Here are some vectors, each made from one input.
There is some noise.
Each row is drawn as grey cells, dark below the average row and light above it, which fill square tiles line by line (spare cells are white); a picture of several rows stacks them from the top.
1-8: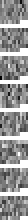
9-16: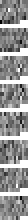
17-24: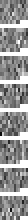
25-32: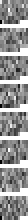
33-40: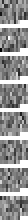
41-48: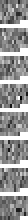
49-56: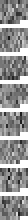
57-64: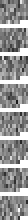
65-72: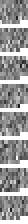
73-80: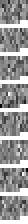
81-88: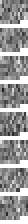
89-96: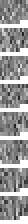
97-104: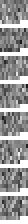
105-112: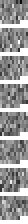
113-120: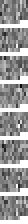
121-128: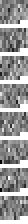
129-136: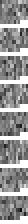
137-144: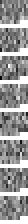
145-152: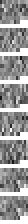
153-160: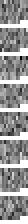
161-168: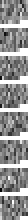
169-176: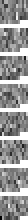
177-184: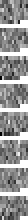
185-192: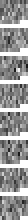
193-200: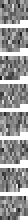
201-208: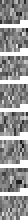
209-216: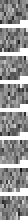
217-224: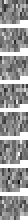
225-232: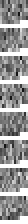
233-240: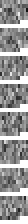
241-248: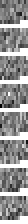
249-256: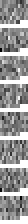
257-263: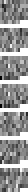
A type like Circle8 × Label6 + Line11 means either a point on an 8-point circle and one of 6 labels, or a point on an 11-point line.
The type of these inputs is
(Bool × Line6 + Line5) × Label5 + Circle8.
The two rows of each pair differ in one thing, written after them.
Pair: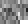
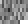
the place on the 6-point line
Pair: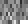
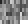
the place on the 6-point line
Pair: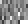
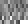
the true/false value
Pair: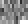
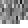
the label
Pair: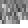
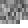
the label
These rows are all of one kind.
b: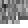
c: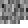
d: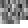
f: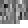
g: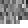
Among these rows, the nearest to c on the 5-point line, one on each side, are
b and d.
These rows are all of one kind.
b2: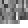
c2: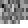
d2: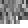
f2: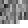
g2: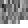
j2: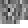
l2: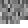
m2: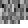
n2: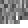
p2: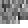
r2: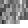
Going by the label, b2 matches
l2 and n2.
